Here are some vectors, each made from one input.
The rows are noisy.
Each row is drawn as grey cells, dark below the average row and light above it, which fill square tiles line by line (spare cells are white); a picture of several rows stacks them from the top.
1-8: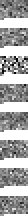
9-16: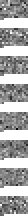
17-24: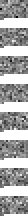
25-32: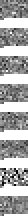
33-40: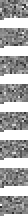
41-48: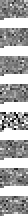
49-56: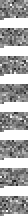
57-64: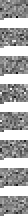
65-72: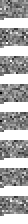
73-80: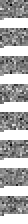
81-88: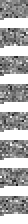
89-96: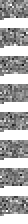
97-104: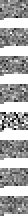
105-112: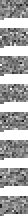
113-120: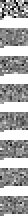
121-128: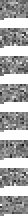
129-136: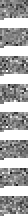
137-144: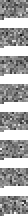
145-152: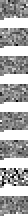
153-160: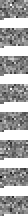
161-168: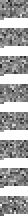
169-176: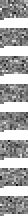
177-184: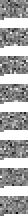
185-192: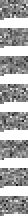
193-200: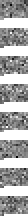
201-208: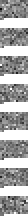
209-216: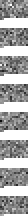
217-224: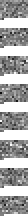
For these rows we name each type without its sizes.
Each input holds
a list of points on a circle.
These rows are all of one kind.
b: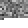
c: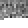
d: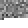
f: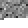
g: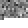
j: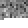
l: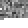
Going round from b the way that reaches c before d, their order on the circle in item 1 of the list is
b, l, g, j, c, f, d.
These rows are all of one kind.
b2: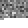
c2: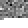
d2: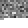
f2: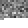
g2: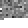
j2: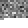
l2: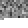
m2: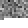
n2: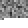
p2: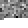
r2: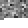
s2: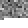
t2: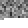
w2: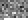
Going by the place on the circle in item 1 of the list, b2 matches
d2, f2, j2 and w2.
